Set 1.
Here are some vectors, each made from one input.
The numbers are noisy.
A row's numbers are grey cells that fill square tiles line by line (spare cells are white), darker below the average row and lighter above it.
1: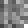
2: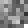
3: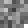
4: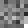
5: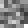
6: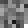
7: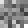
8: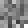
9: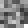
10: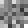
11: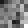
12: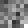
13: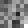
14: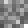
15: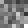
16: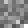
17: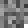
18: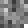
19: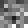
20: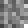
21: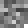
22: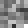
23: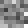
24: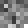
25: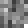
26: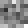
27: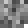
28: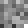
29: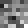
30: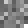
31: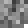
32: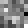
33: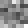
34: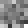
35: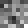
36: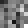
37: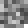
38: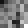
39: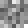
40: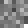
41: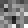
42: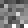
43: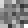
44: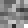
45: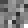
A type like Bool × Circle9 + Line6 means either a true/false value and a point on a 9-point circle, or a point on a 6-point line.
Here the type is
Bool × Bool × Bool × Label5.
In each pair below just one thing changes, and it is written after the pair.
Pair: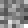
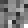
the label
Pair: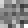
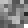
the label
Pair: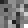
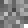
the label
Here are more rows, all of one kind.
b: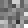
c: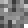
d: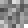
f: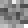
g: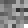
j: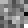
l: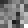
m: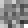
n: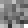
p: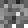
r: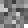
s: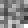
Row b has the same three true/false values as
g and l.
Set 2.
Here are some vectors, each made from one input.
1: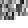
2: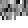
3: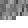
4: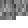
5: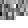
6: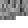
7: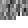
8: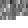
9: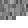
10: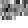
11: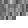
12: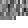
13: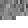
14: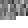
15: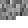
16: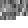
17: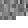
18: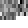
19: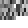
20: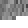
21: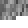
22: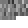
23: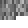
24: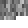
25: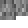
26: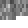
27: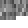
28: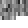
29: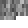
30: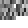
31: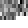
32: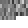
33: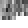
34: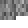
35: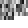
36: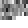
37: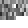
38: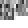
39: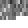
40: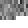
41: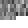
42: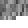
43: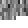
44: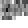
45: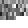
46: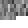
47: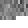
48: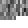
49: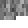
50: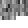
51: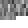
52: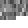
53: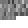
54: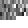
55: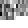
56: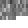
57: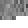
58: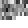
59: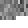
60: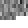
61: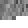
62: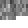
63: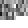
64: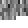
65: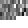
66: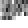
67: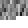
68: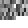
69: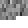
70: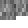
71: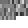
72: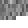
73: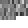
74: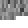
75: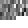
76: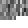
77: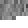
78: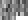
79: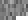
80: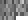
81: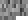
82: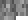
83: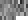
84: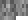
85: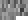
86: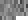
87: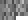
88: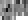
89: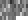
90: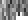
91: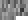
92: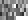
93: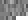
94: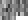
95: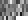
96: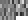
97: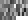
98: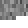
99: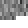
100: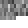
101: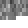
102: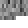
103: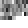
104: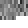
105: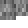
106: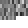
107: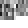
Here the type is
Bool × Bool × Bool + Line11.
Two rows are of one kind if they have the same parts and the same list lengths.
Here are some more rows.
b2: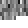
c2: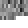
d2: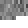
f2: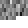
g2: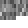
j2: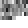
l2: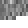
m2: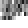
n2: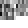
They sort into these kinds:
b2, j2, m2, n2
c2, d2, f2, g2, l2

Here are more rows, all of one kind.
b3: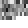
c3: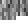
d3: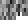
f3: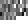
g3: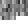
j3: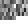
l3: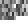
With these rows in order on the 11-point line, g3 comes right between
b3 and c3.
